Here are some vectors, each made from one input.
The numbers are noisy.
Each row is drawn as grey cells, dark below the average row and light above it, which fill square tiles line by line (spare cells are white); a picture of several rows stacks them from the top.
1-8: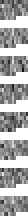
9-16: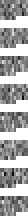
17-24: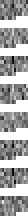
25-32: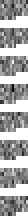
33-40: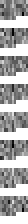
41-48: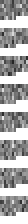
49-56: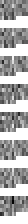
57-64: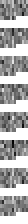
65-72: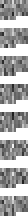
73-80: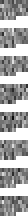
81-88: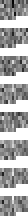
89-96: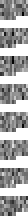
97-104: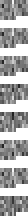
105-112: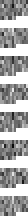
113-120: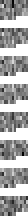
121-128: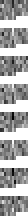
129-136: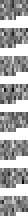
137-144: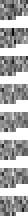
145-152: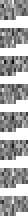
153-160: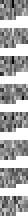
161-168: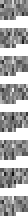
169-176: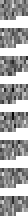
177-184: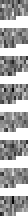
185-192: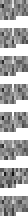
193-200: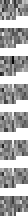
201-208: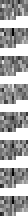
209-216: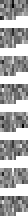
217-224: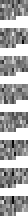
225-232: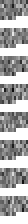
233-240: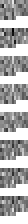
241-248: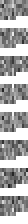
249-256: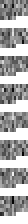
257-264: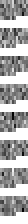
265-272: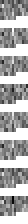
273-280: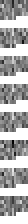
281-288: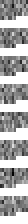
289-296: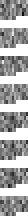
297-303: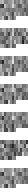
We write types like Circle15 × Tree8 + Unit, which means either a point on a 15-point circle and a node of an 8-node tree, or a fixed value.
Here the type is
Bool × Label9 + Tree11 + Unit.
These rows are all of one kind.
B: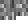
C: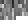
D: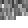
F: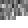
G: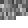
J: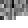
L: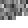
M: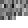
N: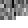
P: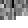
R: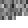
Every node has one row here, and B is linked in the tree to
C and R.
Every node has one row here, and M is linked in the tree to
R.
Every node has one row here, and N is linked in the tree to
P.
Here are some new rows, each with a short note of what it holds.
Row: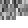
a fixed value
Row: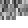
a fixed value
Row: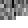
a node of an 11-node tree
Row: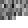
a node of an 11-node tree
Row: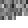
a node of an 11-node tree
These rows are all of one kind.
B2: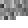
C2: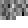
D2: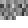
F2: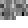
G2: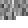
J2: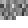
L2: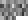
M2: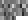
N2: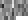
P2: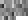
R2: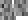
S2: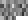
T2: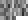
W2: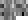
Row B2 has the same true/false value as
G2, N2, P2 and R2.
